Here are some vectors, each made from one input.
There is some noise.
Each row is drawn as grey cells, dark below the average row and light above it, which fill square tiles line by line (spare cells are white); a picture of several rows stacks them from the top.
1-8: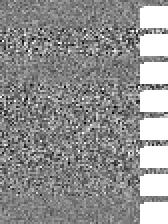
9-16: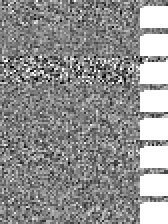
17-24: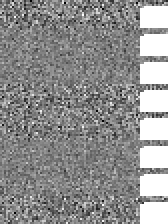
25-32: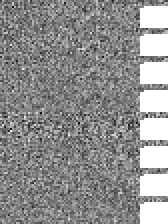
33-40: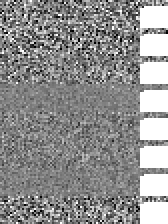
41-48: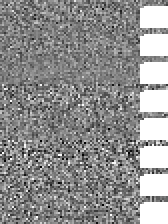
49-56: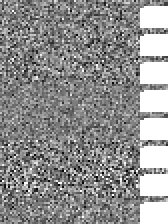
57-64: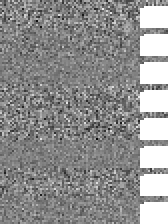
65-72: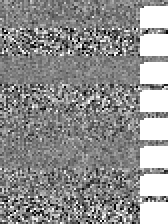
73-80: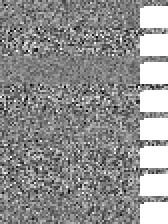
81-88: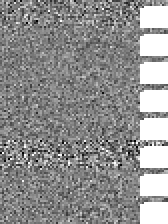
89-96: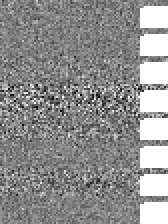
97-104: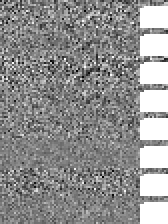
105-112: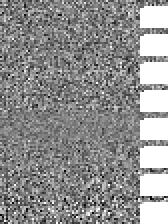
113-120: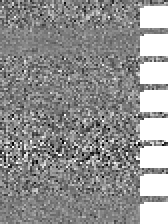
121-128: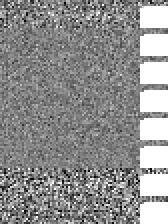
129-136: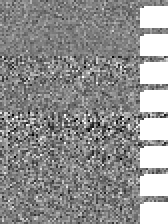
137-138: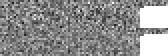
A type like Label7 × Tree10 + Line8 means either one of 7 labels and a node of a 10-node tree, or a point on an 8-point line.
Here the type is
List2(Circle13).
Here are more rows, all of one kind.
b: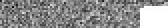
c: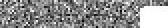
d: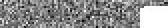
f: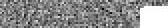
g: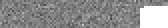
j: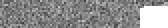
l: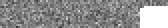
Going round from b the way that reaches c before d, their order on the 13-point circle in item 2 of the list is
b, l, c, g, d, f, j.
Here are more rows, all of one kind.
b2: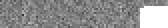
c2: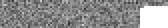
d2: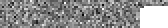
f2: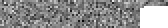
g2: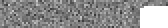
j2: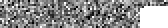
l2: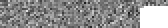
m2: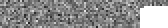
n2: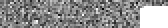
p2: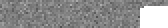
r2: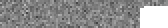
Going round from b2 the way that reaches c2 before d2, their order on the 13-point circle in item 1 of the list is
b2, n2, r2, p2, c2, j2, f2, g2, m2, d2, l2.
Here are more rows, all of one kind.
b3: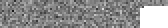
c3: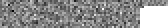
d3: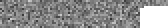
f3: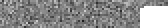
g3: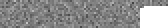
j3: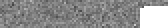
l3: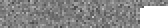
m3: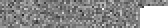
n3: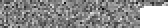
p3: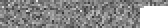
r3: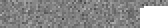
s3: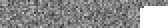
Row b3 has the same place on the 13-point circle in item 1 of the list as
c3, f3 and l3.
